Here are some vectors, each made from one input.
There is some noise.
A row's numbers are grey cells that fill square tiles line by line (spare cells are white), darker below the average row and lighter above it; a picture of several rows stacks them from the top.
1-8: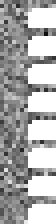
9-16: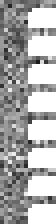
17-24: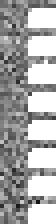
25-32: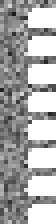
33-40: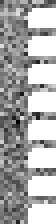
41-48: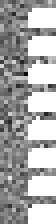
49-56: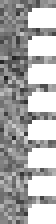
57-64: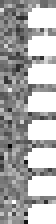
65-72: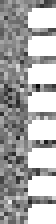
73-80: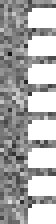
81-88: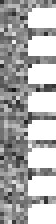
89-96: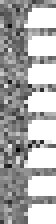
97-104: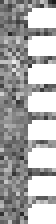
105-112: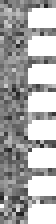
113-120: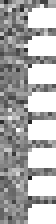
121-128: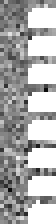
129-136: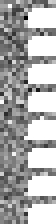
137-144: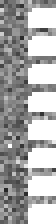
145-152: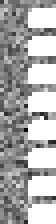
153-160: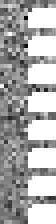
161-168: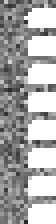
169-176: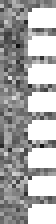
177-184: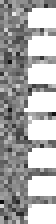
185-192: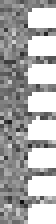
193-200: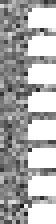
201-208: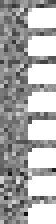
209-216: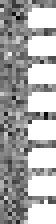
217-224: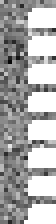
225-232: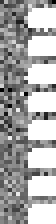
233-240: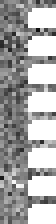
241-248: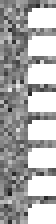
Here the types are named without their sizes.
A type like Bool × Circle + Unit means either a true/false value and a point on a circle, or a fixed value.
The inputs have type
Circle × (Circle × Label + Unit).
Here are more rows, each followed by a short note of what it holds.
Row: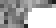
a point on each of two circles and a label
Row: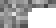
a point on each of two circles and a label
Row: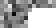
a point on each of two circles and a label
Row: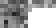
a point on a circle
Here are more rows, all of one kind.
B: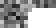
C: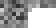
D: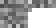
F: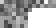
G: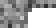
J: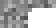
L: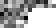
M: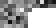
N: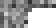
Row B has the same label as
C and L.
